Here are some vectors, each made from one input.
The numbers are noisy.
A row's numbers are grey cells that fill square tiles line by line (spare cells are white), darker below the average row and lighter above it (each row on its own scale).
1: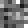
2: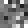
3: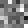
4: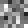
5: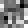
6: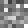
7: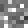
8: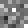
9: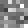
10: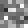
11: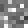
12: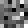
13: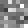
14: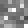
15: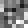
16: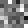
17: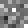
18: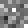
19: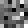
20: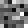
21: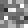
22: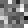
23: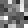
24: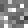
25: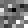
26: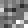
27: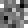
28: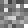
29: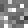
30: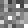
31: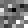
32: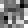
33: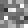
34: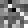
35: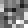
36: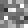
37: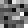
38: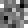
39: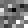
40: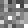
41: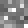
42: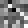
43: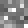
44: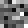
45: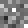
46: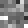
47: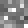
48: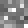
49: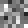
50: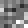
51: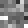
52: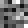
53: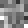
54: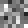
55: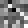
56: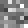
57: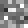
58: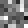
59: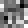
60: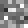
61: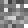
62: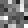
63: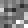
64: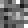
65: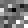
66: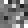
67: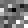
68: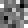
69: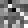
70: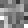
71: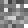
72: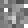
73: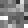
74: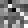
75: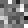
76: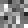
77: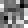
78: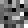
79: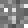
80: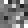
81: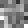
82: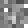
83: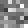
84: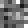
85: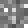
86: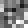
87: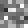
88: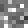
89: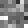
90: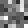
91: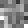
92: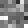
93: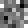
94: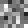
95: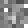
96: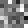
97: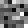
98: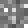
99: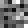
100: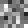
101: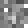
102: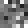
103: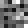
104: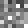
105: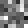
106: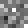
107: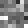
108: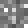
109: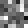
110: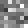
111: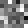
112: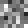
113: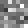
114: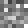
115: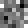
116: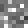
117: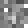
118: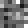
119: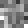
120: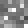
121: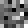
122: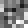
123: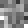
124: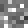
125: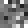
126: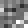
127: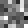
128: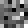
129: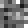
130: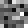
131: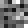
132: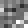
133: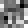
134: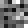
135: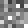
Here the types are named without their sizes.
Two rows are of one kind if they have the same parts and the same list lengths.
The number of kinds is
3.
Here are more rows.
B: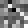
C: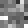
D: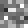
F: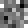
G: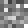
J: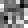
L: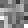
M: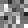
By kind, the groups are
B, F, G, J
C, D, L
M

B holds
a node of a tree.
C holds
three true/false values.
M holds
a fixed value.
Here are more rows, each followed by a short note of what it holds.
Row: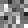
a fixed value
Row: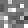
three true/false values
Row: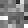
three true/false values
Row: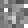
a node of a tree
